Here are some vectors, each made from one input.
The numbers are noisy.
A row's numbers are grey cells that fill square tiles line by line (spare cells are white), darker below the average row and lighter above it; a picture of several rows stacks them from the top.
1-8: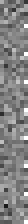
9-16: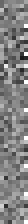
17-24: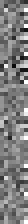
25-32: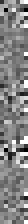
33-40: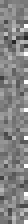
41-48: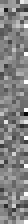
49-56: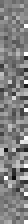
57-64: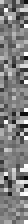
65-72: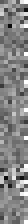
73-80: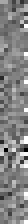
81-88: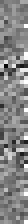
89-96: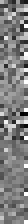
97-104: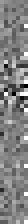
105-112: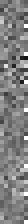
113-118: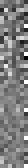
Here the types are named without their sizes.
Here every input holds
a node of a tree, together with either a point on a line, or a node of a tree.
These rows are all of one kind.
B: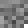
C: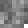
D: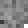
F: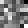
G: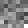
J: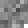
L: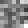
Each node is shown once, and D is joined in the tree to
F.
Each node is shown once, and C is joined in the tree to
G.
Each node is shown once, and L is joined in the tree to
B.
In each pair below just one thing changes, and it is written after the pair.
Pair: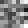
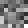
the node of the tree
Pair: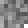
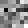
the place on the line
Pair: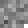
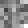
the place on the line
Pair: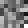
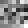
the node of the tree
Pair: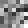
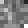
the place on the line
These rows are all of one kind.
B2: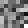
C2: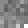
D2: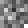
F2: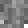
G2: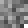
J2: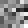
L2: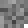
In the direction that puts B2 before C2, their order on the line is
F2, L2, B2, C2, D2, J2, G2.
